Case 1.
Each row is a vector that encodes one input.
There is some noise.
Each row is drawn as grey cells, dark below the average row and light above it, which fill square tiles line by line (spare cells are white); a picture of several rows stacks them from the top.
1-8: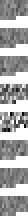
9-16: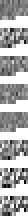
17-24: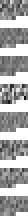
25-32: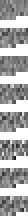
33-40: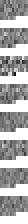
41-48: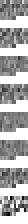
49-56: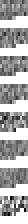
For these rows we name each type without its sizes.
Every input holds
a point on a line.
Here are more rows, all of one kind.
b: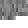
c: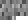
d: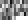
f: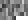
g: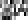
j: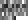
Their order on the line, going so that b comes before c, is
j, f, b, c, d, g.
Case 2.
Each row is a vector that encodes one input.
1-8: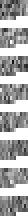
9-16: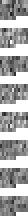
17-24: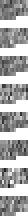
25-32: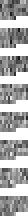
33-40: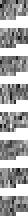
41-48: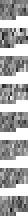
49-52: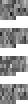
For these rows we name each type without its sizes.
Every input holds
a point on a line.
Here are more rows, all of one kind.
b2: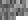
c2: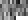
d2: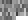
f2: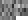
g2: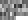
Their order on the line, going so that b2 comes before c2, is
g2, d2, b2, f2, c2.
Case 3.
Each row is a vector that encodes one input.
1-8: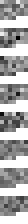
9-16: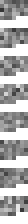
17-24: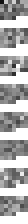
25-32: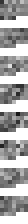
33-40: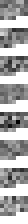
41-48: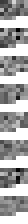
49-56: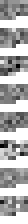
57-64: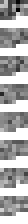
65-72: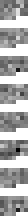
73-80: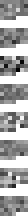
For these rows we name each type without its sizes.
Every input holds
a label.
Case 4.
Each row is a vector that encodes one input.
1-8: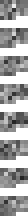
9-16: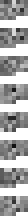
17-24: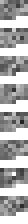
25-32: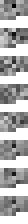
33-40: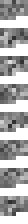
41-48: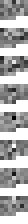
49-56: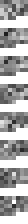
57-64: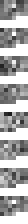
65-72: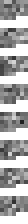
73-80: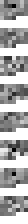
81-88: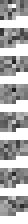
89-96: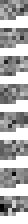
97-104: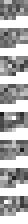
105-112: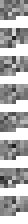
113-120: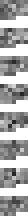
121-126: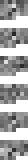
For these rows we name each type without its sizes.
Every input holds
three true/false values.
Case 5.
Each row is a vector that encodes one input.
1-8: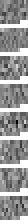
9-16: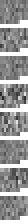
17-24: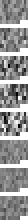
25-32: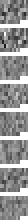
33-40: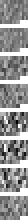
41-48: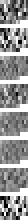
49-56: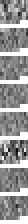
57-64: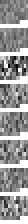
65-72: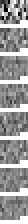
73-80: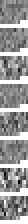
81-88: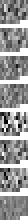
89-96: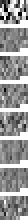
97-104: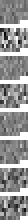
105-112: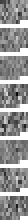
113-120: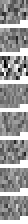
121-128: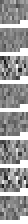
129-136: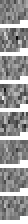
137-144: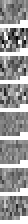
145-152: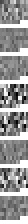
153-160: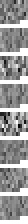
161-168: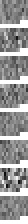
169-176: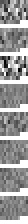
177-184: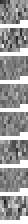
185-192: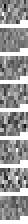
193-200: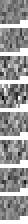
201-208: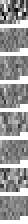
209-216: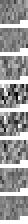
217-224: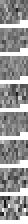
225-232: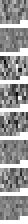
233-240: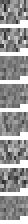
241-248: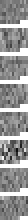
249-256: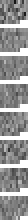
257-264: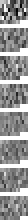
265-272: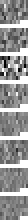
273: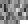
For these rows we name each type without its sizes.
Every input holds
a point on a line.
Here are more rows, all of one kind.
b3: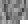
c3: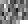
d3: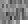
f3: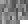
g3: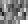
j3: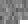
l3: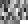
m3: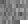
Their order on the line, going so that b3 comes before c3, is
d3, b3, f3, j3, c3, l3, g3, m3.
